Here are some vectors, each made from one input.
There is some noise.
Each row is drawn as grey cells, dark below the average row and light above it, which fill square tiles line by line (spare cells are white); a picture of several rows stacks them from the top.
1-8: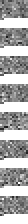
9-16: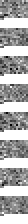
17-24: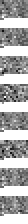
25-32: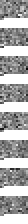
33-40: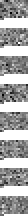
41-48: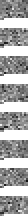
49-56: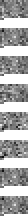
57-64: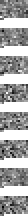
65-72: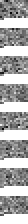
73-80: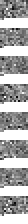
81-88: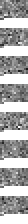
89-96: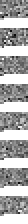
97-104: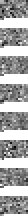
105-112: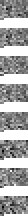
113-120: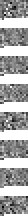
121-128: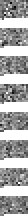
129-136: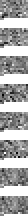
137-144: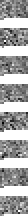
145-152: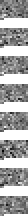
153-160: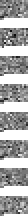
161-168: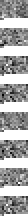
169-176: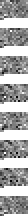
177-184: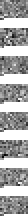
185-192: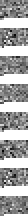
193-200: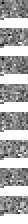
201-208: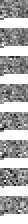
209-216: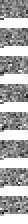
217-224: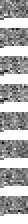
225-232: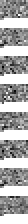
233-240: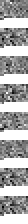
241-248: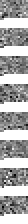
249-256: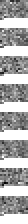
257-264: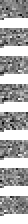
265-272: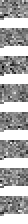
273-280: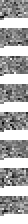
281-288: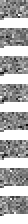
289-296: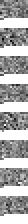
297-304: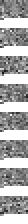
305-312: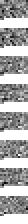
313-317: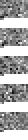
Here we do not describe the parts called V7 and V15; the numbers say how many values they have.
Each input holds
either a point on a 6-point circle, or a node of an 11-node tree, or a value of V7 and a value of V15.
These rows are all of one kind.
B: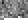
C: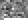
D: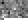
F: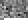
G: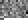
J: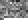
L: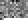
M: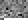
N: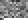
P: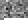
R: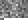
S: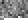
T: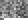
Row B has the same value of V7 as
D, R, S and T.
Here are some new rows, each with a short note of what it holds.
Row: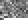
a value of V7 and a value of V15
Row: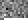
a value of V7 and a value of V15
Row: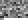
a node of an 11-node tree
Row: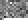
a value of V7 and a value of V15
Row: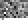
a point on a 6-point circle
